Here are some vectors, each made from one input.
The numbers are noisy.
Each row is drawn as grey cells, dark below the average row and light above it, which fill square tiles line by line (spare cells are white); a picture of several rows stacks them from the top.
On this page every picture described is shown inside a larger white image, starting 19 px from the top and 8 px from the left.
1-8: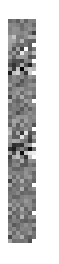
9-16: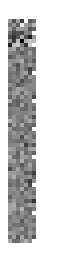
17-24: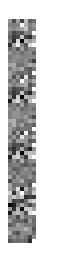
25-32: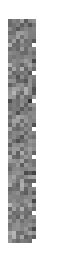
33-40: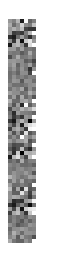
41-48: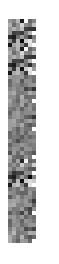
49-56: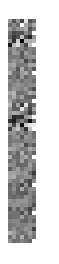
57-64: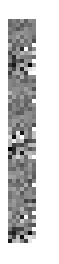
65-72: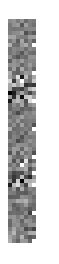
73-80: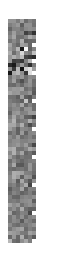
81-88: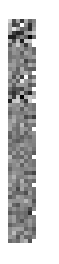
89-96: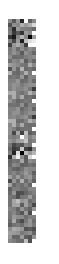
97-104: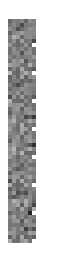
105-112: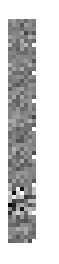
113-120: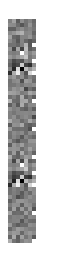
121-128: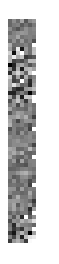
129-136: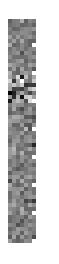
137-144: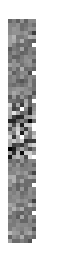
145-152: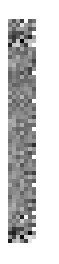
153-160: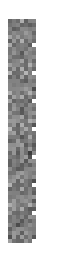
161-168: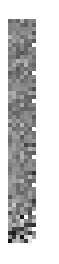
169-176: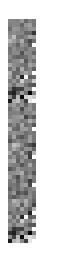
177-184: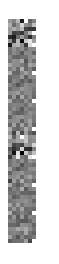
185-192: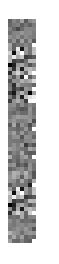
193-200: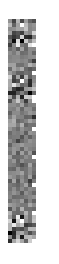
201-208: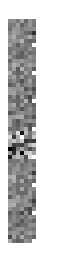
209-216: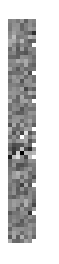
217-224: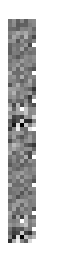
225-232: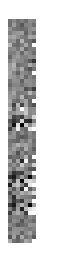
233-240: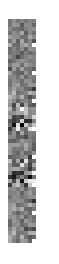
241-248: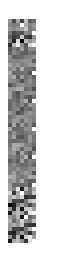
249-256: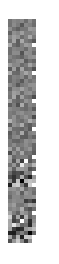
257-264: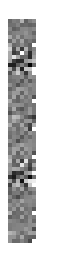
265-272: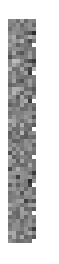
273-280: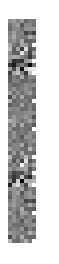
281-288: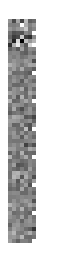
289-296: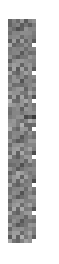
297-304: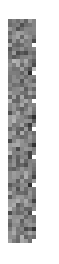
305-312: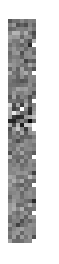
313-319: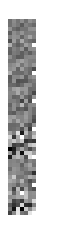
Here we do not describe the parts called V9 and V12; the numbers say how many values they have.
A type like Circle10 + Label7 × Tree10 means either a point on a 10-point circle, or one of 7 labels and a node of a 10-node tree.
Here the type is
Circle10 × (Circle10 + V9 × V12) + Tree11.
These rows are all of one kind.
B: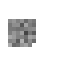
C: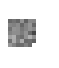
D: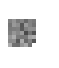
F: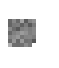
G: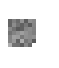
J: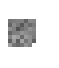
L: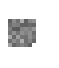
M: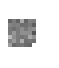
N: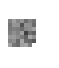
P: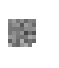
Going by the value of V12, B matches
L and M.
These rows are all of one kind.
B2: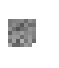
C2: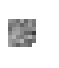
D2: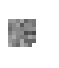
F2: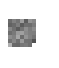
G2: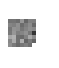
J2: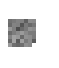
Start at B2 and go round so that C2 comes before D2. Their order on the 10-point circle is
B2, J2, F2, G2, C2, D2.
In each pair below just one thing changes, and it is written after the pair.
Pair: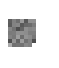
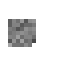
the value of V9
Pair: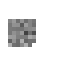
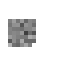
the value of V9
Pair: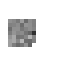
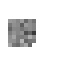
the place on the 10-point circle
